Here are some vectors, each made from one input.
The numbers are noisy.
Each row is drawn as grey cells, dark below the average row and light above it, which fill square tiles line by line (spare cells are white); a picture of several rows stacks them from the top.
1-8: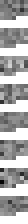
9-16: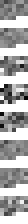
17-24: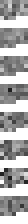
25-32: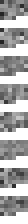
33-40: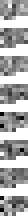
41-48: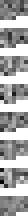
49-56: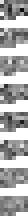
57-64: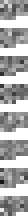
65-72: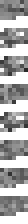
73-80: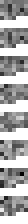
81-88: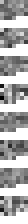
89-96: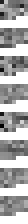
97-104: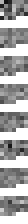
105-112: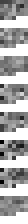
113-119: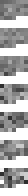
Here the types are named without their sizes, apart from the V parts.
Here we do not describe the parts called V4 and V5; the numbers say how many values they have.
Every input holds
either a value of V4 and a value of V5, or a list of points on a line.
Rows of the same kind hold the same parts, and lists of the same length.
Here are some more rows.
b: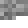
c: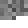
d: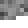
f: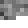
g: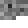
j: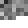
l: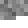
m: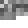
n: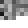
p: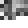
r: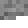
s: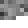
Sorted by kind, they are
b, d, p, r, s
c, g
f, j, l, n
m

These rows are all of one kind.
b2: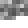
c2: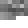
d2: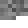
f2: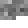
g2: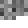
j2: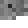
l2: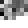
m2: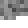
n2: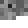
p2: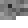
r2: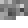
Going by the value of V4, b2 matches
f2 and r2.
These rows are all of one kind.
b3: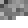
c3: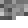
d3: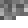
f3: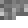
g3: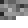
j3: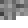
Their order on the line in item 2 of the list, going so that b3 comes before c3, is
d3, j3, b3, f3, g3, c3.
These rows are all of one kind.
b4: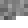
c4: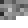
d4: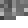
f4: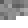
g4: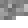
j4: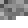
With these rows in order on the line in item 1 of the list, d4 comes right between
b4 and f4.
